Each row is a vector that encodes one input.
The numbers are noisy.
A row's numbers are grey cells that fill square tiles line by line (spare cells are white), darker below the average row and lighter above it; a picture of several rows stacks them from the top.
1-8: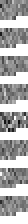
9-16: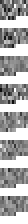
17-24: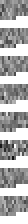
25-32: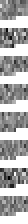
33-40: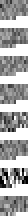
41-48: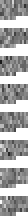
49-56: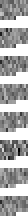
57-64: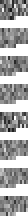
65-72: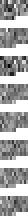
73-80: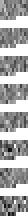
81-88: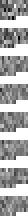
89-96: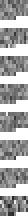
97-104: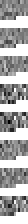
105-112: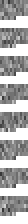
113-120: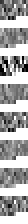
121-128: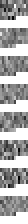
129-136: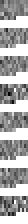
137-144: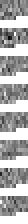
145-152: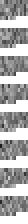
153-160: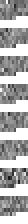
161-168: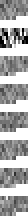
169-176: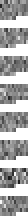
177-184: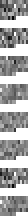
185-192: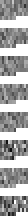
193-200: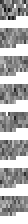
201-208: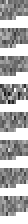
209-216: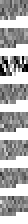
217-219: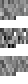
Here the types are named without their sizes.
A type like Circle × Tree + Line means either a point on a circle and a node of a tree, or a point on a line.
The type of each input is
List(Bool × (Label + Line)).
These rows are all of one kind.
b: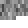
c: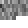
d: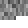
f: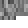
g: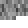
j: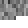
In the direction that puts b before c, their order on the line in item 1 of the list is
b, g, f, j, d, c.
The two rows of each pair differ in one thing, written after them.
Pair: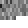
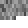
the place on the line in item 1 of the list
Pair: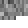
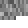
the place on the line in item 1 of the list
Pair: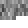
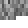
the true/false value in item 1 of the list
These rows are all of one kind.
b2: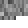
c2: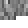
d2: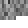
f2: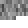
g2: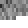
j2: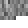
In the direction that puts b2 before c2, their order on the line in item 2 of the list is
g2, f2, d2, b2, j2, c2.
